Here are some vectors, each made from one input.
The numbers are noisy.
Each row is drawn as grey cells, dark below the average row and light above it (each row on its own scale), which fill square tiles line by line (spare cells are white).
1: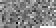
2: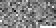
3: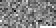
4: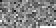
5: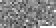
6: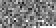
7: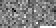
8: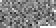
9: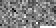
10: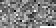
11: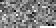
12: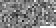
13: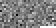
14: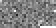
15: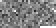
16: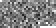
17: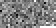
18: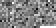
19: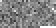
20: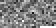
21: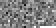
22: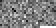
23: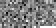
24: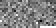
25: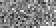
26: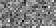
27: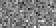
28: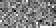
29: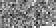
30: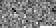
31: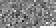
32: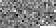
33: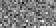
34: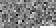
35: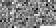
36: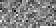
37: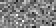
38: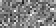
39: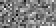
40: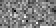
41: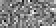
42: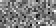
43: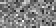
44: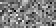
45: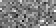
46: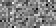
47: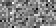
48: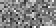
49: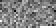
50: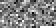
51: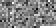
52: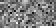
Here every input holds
a list of up to two points on a 6-point line.
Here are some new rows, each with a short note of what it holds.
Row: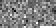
a list of one item
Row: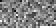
a list of one item
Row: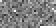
a list of two items
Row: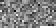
a list of one item
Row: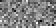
a list of one item
